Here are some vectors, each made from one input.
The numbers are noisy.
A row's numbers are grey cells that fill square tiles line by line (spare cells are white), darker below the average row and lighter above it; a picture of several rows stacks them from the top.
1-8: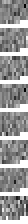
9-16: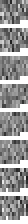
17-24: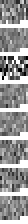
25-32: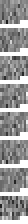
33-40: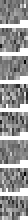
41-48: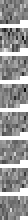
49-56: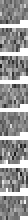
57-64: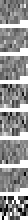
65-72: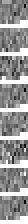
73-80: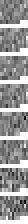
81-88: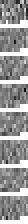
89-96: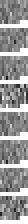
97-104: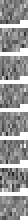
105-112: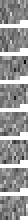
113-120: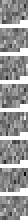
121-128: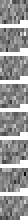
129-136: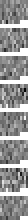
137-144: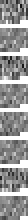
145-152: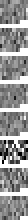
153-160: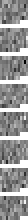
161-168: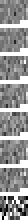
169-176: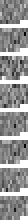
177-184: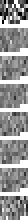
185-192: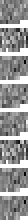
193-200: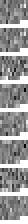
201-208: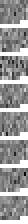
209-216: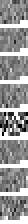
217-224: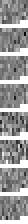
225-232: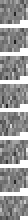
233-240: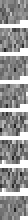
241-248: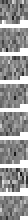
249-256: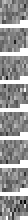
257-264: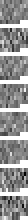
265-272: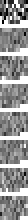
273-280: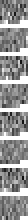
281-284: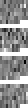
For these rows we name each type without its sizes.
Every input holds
either a point on a circle and a true/false value, or a fixed value.
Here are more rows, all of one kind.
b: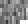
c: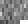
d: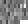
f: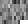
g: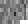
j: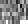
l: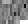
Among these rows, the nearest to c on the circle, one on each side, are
d and j.
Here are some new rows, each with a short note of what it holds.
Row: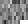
a point on a circle and a true/false value
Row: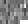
a point on a circle and a true/false value
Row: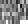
a point on a circle and a true/false value
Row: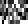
a fixed value
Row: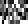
a fixed value
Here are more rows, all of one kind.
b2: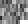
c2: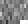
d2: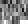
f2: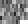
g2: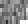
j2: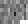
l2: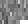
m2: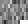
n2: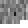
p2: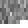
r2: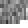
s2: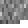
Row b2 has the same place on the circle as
f2, g2 and r2.
